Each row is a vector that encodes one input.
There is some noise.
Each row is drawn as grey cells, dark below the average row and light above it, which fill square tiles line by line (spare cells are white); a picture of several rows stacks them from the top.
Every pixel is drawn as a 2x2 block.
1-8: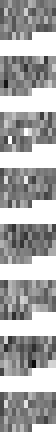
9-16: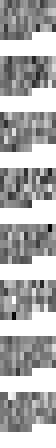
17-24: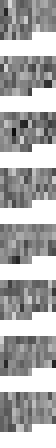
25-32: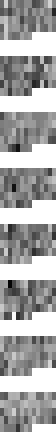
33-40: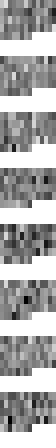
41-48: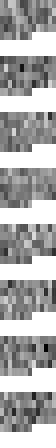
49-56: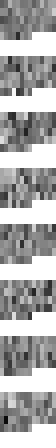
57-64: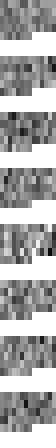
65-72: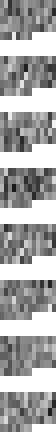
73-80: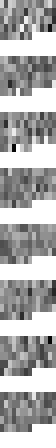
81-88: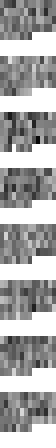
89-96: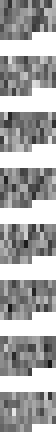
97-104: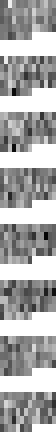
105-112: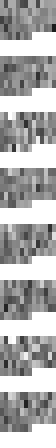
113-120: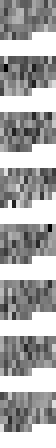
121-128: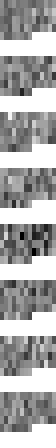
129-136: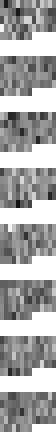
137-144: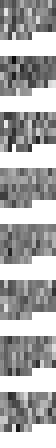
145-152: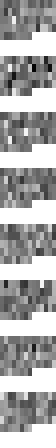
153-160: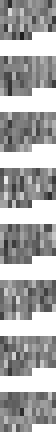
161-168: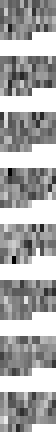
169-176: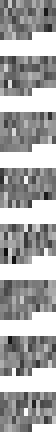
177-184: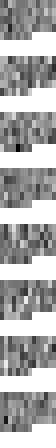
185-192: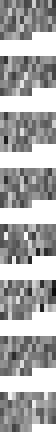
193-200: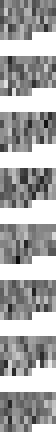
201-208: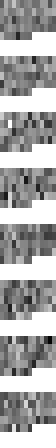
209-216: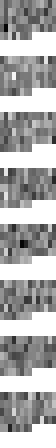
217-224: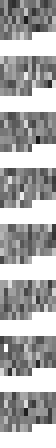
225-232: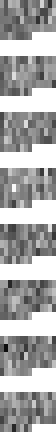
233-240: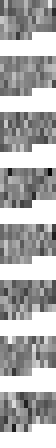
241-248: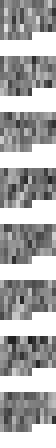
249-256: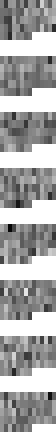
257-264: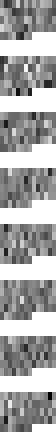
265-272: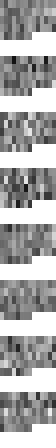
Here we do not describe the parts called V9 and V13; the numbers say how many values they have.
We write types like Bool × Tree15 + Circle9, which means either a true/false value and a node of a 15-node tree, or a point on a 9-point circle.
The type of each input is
(Line3 × Line6 + V9) × (Line11 + V13).
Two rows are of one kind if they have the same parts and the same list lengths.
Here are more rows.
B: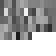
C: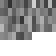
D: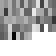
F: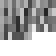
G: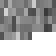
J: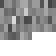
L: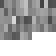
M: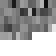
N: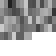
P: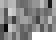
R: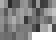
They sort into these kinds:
B, N
C, G, M
D, F, P
J, L, R

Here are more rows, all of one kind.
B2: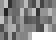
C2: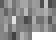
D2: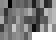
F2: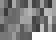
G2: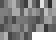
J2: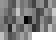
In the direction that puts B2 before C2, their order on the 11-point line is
F2, D2, B2, J2, C2, G2.
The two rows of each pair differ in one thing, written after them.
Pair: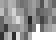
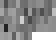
the value of V13
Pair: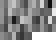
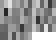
the place on the 3-point line
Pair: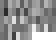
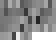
the place on the 6-point line
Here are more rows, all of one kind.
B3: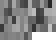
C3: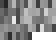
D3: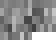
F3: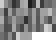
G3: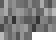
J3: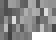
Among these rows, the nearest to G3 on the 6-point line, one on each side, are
B3 and F3.
